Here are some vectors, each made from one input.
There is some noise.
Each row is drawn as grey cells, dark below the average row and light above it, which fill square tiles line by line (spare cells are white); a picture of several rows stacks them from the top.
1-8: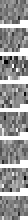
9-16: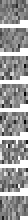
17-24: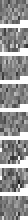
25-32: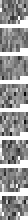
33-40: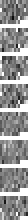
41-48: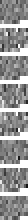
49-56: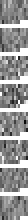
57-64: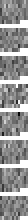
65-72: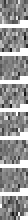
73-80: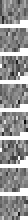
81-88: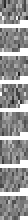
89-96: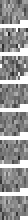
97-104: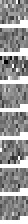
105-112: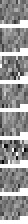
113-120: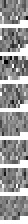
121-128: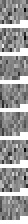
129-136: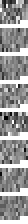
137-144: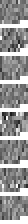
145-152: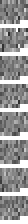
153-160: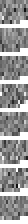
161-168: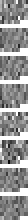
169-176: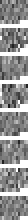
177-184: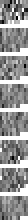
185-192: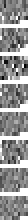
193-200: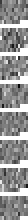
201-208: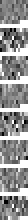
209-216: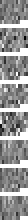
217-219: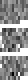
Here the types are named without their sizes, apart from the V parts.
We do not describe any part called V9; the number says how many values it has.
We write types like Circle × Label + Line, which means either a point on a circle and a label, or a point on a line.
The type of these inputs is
Line × List(Label × (Line + V9)).
